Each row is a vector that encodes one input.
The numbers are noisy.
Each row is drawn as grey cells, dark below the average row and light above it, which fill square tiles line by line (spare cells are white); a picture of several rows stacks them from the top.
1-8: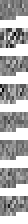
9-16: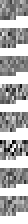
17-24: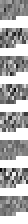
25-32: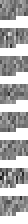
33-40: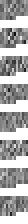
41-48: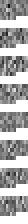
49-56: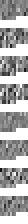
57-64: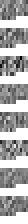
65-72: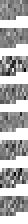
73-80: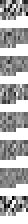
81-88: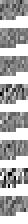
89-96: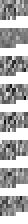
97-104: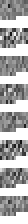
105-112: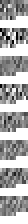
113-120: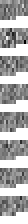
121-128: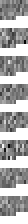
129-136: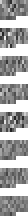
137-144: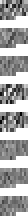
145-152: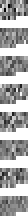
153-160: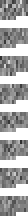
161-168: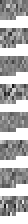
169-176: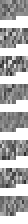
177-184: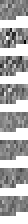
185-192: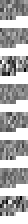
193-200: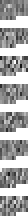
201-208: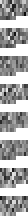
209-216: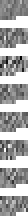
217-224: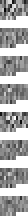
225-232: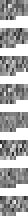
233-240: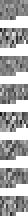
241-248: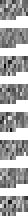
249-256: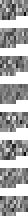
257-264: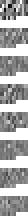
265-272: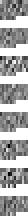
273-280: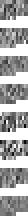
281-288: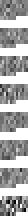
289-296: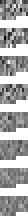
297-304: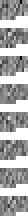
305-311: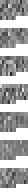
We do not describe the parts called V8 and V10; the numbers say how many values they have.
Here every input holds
a point on a 6-point line, together with either one of 7 labels and a value of V8, or a point on a 9-point line and a value of V10.
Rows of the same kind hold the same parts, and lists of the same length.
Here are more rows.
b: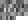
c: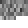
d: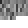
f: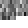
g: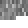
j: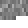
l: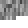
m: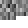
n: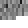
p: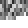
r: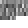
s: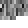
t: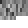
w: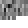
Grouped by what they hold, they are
b, g, j, l, m, p, s, w
c, d, f, n, r, t

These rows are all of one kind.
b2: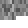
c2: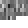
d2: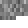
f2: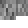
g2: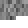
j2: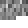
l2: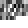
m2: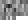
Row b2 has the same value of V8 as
f2 and g2.
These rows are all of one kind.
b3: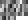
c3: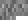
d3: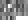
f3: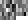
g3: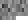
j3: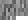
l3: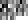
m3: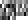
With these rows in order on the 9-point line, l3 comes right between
d3 and g3.
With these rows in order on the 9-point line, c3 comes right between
b3 and d3.
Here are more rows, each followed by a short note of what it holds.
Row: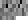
a point on a 6-point line, a point on a 9-point line and a value of V10
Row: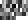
one of 7 labels, a point on a 6-point line and a value of V8
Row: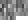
a point on a 6-point line, a point on a 9-point line and a value of V10
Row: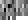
one of 7 labels, a point on a 6-point line and a value of V8
